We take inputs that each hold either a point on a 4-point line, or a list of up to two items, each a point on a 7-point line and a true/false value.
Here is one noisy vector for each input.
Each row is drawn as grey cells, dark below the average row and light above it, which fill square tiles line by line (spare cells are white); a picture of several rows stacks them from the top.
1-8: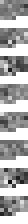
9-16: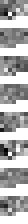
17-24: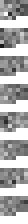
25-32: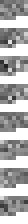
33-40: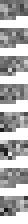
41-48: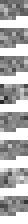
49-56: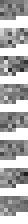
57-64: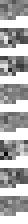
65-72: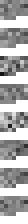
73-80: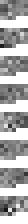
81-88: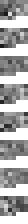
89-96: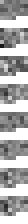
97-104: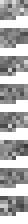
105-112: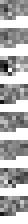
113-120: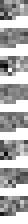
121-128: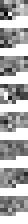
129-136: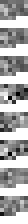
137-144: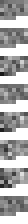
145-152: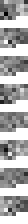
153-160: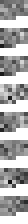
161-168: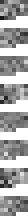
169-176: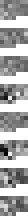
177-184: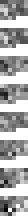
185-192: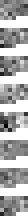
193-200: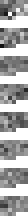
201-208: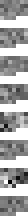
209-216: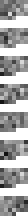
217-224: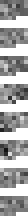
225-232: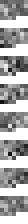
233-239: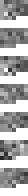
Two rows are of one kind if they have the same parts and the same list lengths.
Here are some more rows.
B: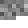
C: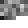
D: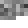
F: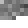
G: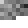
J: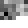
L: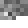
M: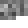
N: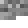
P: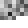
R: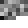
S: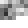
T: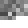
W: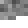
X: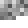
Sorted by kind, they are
B, M, T
C, J, R
D, F, G, L, N, W
P, S, X

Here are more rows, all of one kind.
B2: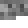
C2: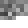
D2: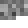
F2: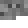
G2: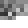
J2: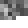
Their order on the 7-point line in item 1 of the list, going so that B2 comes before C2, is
B2, J2, F2, C2, G2, D2.
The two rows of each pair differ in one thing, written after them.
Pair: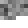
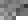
the true/false value in item 2 of the list
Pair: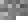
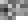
the place on the 7-point line in item 2 of the list
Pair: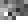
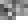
the place on the 7-point line in item 1 of the list
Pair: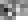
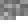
the true/false value in item 2 of the list
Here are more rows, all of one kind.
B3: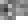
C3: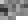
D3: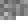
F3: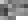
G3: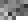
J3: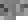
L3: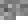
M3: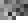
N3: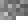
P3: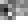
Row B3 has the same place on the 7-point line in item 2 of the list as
C3 and L3.
